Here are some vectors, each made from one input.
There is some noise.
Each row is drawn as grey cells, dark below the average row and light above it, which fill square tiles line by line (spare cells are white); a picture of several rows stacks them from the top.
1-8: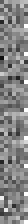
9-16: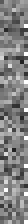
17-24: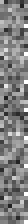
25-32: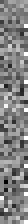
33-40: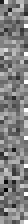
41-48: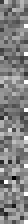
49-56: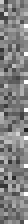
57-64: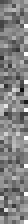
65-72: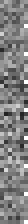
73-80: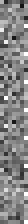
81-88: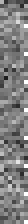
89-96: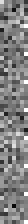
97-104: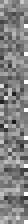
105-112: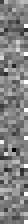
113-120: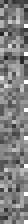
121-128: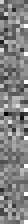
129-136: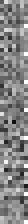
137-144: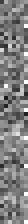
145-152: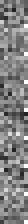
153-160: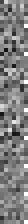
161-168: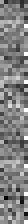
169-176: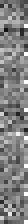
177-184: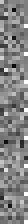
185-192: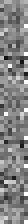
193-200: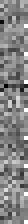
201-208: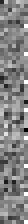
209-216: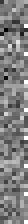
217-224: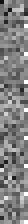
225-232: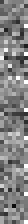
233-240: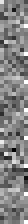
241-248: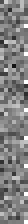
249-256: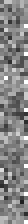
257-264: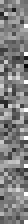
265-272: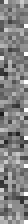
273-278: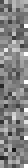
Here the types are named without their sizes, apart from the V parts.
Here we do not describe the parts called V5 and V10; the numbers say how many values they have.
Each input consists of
either a label and a value of V5, or a true/false value and a value of V10.
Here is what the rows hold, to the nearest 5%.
About 55% of them hold a label and a value of V5. The rest hold a true/false value and a value of V10.
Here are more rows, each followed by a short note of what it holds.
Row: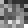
a true/false value and a value of V10
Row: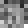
a true/false value and a value of V10
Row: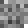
a label and a value of V5
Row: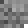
a label and a value of V5
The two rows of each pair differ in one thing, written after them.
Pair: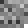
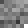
the label
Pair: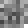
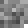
the label
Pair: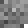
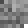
the label
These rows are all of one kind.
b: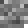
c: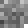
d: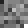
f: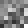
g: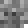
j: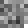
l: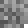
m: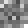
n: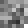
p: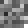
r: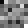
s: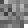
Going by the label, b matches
g, p and s.
